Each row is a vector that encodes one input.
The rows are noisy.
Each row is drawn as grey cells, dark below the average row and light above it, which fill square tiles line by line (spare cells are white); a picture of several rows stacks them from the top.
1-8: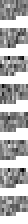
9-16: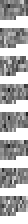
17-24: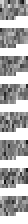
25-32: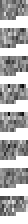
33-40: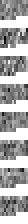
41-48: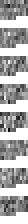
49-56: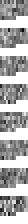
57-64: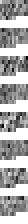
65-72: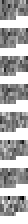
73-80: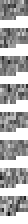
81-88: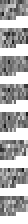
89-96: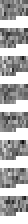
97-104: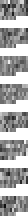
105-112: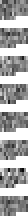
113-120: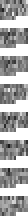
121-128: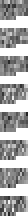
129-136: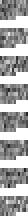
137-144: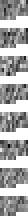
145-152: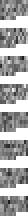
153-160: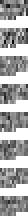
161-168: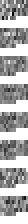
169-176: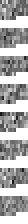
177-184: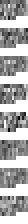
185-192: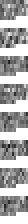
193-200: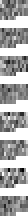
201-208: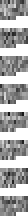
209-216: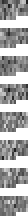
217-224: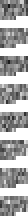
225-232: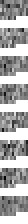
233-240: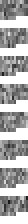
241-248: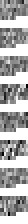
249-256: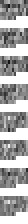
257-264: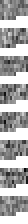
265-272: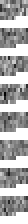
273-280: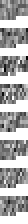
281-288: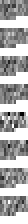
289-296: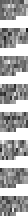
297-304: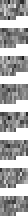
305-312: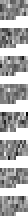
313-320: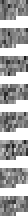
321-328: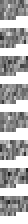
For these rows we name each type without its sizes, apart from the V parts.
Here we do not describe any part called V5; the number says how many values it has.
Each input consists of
a true/false value, together with either a node of a tree, or a value of V5.
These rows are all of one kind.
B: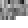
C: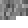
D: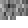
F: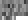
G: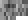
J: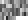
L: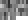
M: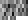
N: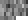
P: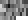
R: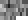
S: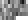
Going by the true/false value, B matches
J and S.
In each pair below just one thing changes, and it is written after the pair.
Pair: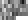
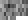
the true/false value
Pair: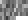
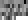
the value of V5
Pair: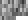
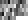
the value of V5
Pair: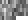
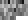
the value of V5
